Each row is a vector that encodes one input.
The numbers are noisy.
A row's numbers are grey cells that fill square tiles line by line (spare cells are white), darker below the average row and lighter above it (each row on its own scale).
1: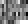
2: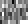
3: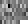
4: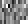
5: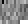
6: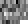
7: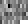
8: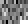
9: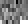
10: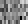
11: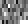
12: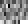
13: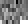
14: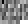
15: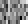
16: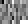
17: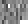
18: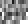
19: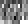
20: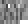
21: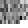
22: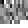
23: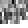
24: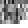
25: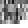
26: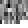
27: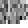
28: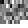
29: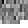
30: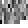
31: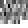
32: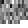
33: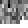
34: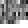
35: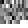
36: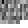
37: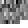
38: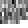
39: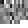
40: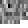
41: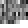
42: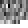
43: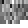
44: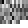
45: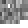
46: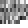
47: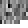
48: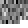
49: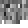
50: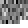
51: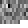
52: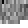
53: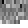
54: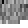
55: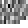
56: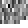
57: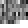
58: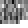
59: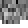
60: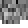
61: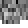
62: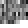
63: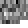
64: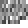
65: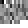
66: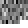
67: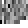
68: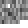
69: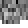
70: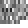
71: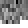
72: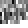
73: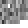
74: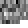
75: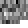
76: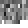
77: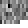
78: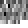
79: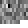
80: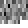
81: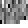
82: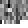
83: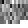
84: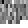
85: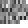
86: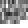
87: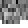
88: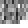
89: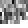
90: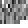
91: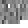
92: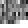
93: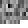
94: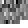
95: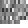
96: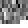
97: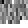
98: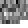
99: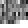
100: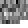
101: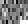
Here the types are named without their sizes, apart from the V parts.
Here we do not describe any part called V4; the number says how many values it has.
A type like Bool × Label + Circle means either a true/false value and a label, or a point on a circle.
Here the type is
List(Bool × V4).
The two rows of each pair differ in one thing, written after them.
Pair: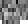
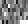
the value of V4 in item 1 of the list
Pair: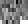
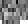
the true/false value in item 1 of the list
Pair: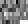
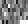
the value of V4 in item 1 of the list
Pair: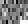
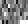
the true/false value in item 1 of the list
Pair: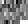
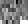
the value of V4 in item 1 of the list
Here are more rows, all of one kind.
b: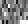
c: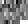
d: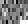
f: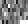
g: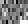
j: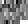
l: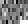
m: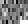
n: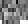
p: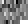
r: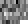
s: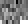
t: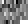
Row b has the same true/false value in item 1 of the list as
f, n and r.
